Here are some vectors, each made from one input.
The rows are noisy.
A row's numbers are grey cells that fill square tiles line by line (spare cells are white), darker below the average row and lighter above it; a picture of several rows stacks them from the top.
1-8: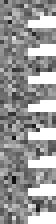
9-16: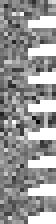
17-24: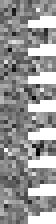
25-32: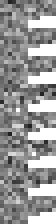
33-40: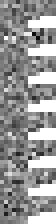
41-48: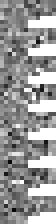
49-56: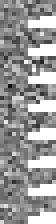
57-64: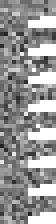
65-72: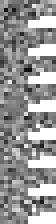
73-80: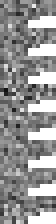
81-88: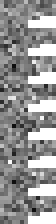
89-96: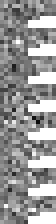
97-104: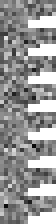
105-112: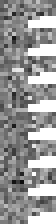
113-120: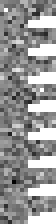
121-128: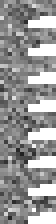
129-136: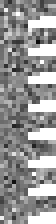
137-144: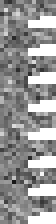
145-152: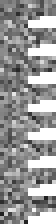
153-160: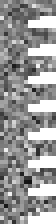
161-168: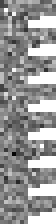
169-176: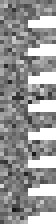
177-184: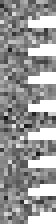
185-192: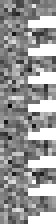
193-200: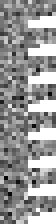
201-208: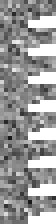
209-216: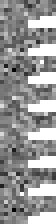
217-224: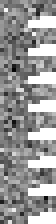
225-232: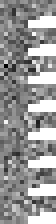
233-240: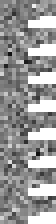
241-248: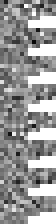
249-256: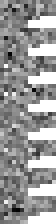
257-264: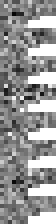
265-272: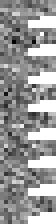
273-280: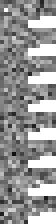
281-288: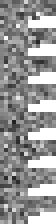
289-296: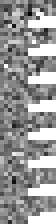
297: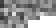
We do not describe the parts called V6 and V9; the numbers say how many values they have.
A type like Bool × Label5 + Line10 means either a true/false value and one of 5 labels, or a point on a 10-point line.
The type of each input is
Bool × V9 + (Circle8 + Unit) × V6.
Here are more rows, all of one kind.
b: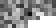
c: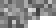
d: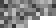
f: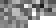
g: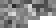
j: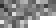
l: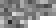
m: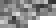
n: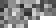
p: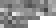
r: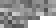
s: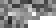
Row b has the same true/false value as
d, j and n.
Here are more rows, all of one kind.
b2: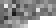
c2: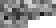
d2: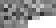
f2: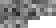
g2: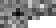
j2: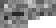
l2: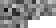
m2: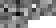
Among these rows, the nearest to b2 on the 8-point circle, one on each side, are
f2 and l2.
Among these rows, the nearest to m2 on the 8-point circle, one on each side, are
d2 and j2.
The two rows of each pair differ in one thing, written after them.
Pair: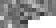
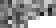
the value of V6
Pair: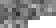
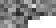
the place on the 8-point circle
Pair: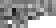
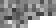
the value of V6
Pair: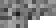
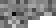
the value of V6
